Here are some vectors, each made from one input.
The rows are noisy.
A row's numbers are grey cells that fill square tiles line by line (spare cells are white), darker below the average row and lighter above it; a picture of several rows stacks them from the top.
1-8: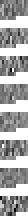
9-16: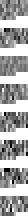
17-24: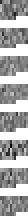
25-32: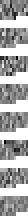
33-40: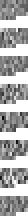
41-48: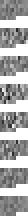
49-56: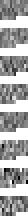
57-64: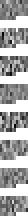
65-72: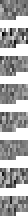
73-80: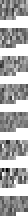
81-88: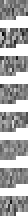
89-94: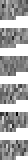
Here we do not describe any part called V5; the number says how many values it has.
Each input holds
a list of up to two items, each a true/false value and a value of V5.
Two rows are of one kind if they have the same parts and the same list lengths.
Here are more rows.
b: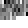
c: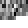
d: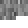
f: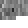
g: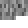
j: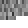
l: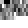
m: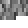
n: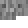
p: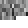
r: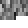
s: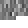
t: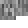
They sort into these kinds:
b, l
c, g, n, t
d, f, j, m, p, r, s

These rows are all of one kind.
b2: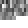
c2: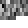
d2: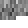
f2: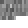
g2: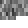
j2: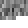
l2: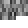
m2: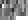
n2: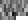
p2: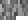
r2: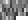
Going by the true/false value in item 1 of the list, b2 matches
j2, p2 and r2.
